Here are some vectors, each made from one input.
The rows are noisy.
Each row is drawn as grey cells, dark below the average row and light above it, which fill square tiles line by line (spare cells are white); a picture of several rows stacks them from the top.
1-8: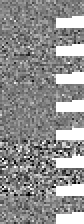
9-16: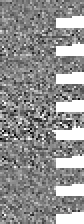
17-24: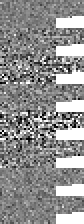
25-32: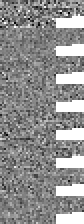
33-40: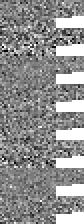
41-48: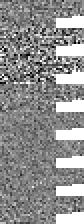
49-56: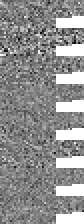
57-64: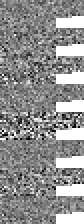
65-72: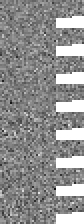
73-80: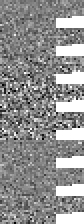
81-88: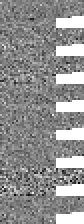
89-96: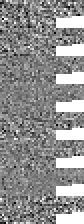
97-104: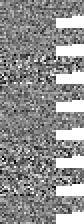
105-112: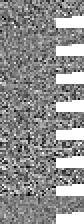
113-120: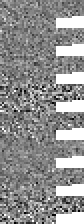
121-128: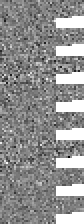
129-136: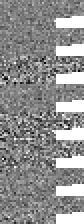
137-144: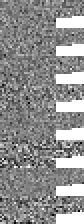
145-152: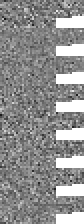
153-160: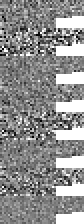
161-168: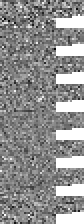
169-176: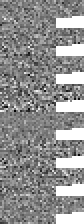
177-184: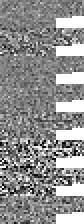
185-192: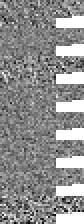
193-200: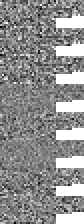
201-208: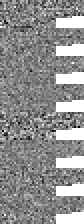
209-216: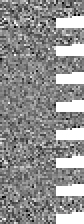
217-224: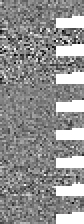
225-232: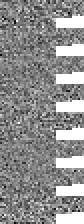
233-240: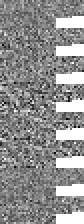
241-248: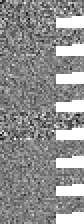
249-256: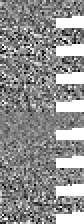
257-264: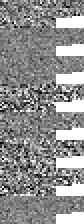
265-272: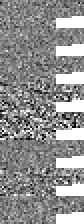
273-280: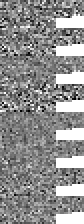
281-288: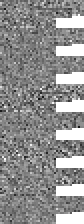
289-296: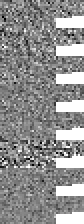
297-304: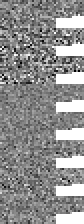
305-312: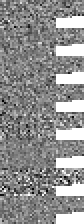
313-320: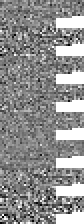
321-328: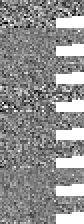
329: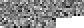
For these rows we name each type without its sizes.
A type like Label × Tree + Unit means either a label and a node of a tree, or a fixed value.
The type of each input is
Bool × Circle × Circle × Circle × Circle + Unit.
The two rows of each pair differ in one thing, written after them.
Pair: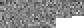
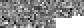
the true/false value
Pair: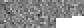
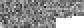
the true/false value
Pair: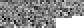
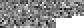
the true/false value
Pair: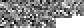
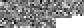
the true/false value
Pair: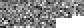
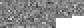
the true/false value
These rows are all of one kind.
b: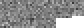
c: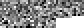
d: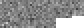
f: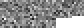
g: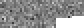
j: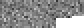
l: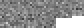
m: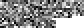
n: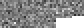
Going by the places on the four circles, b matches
d, f and l.
